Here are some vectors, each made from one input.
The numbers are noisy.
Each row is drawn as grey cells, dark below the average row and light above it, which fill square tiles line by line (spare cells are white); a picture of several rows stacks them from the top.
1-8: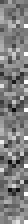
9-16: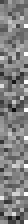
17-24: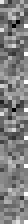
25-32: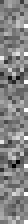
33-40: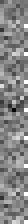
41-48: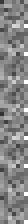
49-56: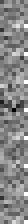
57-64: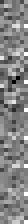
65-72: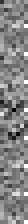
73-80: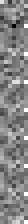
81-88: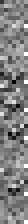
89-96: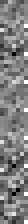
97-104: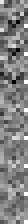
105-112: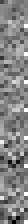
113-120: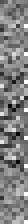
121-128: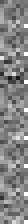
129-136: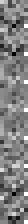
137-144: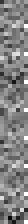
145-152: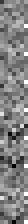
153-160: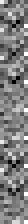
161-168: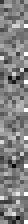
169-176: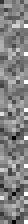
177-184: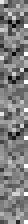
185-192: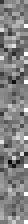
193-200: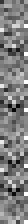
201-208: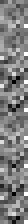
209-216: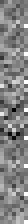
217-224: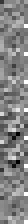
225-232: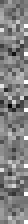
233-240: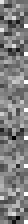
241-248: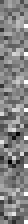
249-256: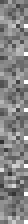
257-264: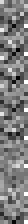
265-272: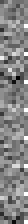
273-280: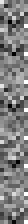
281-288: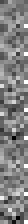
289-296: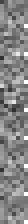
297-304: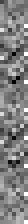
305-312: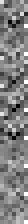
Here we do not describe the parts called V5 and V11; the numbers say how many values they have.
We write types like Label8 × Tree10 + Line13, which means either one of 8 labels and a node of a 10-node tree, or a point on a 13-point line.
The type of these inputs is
Bool × V11 + Line6 × (Line8 + V5).
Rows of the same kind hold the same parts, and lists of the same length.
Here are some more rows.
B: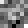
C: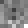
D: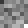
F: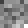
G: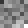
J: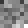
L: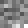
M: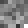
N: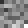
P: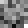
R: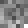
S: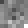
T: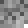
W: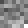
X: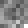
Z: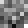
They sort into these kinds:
B, P, Z
C, M, R, S, X
D, F, G, J, L, N, T, W

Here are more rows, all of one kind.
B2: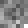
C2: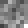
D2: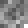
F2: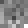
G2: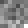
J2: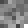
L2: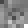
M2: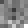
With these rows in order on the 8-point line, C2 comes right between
D2 and J2.
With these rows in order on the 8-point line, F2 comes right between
G2 and M2.
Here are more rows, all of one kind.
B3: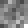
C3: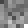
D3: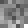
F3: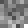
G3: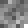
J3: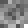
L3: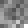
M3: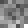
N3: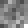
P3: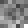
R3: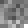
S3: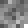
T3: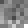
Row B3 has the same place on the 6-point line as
L3, N3, R3 and T3.
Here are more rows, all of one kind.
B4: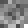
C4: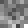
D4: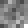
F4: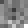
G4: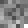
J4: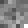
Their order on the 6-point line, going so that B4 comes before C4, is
F4, D4, J4, G4, B4, C4.
